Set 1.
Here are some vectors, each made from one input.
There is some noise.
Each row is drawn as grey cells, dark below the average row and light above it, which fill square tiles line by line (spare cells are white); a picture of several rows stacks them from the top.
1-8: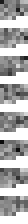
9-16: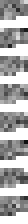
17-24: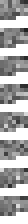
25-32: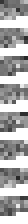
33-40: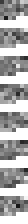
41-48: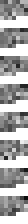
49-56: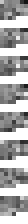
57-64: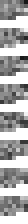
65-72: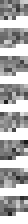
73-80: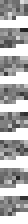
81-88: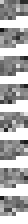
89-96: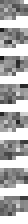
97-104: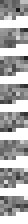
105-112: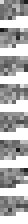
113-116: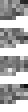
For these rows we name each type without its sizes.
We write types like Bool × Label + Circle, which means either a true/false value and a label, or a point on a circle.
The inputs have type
Bool × (Circle + Unit) × Line.
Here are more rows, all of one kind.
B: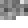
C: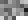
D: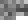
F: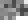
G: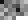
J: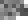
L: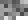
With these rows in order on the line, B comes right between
F and L.
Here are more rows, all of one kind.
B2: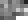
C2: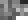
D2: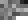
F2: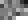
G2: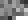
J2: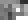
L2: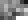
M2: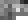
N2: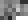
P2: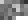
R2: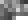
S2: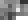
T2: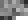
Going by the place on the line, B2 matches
J2, L2, M2 and S2.
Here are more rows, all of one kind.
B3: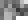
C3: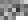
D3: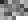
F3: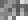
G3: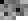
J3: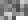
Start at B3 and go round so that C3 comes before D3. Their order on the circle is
B3, C3, J3, F3, D3, G3.
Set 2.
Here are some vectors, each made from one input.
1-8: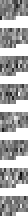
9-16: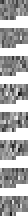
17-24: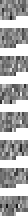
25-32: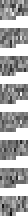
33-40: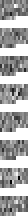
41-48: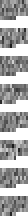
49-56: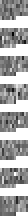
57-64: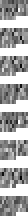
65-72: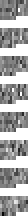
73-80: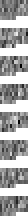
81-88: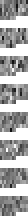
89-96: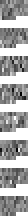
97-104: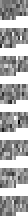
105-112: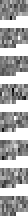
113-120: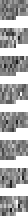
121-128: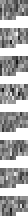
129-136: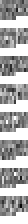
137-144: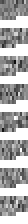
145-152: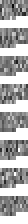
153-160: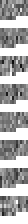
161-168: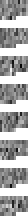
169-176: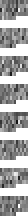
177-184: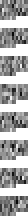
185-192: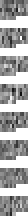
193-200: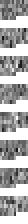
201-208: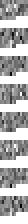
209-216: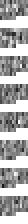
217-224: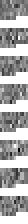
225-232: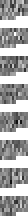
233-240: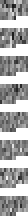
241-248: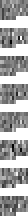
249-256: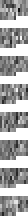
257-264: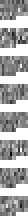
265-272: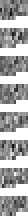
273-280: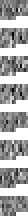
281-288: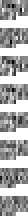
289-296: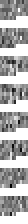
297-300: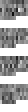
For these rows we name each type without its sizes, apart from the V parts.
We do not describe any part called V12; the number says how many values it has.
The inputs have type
Line × (Line + V12).
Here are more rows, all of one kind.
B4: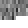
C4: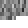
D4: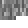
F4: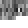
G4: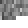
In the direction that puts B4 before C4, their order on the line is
F4, B4, G4, D4, C4.
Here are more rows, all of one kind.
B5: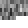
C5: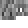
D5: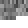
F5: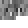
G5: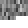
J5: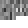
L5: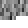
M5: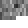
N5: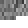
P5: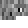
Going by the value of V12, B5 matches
C5 and P5.
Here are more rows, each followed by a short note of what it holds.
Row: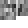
a point on each of two lines
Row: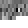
a point on a line and a value of V12
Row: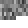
a point on a line and a value of V12
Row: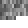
a point on a line and a value of V12
